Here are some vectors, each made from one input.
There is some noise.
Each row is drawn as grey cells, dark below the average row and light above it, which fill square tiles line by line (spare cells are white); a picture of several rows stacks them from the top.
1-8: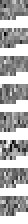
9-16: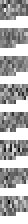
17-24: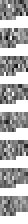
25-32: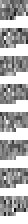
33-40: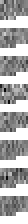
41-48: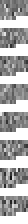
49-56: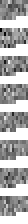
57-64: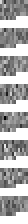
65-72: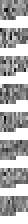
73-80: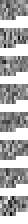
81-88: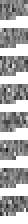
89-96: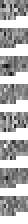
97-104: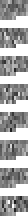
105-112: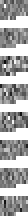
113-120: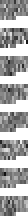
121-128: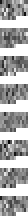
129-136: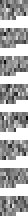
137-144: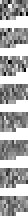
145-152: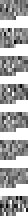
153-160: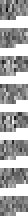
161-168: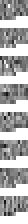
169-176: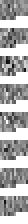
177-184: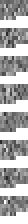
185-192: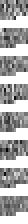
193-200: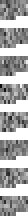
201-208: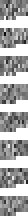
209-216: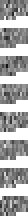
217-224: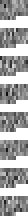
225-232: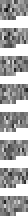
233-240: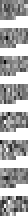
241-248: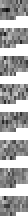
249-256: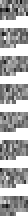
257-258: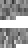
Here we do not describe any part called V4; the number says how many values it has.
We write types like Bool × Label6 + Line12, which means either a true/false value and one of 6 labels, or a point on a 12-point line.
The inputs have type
Bool × (Circle6 + List2(V4)) × Tree7.
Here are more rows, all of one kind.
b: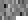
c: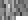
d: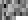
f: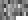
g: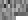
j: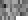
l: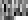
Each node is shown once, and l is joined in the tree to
j.
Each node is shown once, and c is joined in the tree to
f.
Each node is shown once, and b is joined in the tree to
d and g.
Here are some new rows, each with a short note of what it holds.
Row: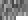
a node of a 7-node tree and a true/false value, together with a list of one item
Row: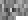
a node of a 7-node tree and a true/false value, together with a list of two items
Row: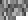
a node of a 7-node tree and a true/false value, together with a list of one item
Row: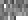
a node of a 7-node tree and a true/false value, together with a list of two items
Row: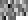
a node of a 7-node tree and a true/false value, together with a list of two items
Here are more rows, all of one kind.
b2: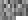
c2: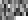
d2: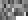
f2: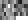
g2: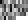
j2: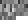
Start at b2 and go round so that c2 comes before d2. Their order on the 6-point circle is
b2, f2, c2, g2, j2, d2.
